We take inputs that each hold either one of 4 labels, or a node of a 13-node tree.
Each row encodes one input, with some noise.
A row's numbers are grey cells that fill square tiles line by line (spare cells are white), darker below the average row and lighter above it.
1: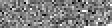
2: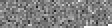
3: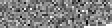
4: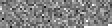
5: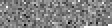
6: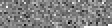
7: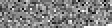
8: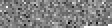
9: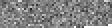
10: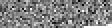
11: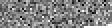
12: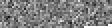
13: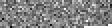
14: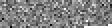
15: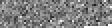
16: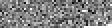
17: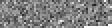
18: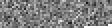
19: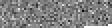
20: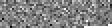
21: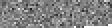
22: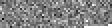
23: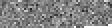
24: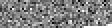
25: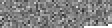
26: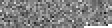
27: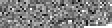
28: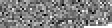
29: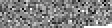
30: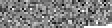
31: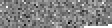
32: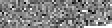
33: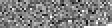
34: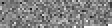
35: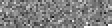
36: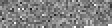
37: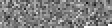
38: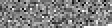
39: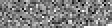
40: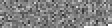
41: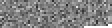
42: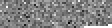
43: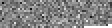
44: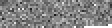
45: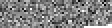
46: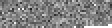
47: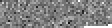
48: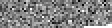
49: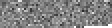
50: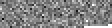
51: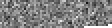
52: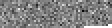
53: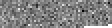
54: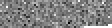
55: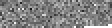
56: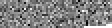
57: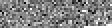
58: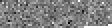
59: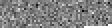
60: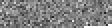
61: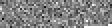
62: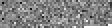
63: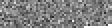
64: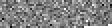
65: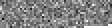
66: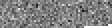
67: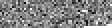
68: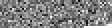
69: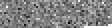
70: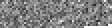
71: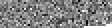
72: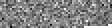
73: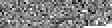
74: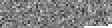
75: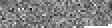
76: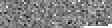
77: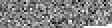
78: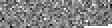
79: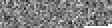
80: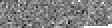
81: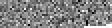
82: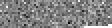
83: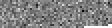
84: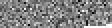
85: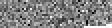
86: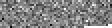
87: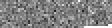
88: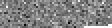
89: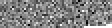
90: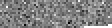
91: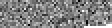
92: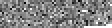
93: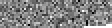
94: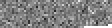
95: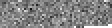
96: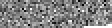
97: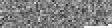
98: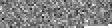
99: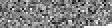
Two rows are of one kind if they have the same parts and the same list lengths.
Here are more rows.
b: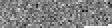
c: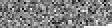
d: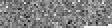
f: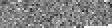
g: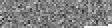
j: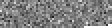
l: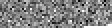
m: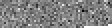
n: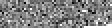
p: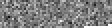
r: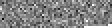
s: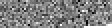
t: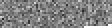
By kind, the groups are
b, d, f, g, j, m, p, r, t
c, l, n, s

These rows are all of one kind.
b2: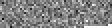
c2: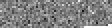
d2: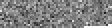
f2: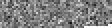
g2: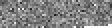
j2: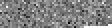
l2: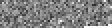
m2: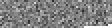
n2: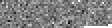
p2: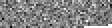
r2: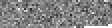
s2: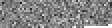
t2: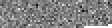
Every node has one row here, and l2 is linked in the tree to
d2 and f2.
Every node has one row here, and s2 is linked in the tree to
b2 and g2.
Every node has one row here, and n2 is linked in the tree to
c2 and j2.
